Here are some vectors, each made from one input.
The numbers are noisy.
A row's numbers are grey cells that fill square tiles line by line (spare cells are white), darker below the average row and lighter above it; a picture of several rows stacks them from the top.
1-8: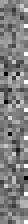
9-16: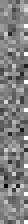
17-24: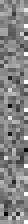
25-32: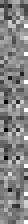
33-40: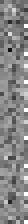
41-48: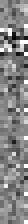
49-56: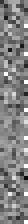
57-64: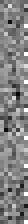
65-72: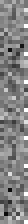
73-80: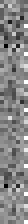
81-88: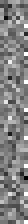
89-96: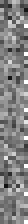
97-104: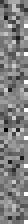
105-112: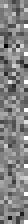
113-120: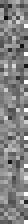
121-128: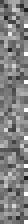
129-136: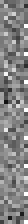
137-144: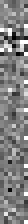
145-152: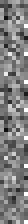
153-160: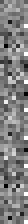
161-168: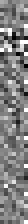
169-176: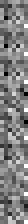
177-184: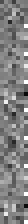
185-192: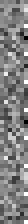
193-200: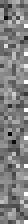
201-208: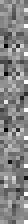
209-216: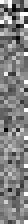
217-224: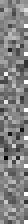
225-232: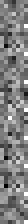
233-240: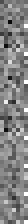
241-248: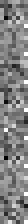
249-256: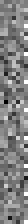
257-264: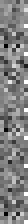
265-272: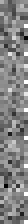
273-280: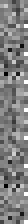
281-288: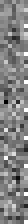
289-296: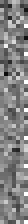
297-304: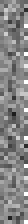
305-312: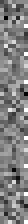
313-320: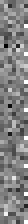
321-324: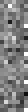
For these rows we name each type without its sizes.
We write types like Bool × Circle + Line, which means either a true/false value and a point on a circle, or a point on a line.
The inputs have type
List(Line).
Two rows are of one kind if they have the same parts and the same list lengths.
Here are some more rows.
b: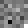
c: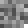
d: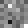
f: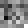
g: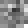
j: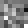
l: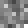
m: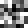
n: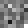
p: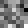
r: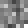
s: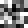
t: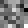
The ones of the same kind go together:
b, c, d, g, n
f, p, t
j, l, r
m, s

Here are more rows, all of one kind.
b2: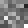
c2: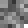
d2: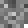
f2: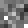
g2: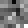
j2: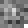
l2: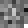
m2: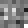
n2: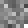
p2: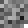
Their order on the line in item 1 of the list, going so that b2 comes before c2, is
p2, j2, l2, m2, f2, b2, d2, n2, c2, g2.
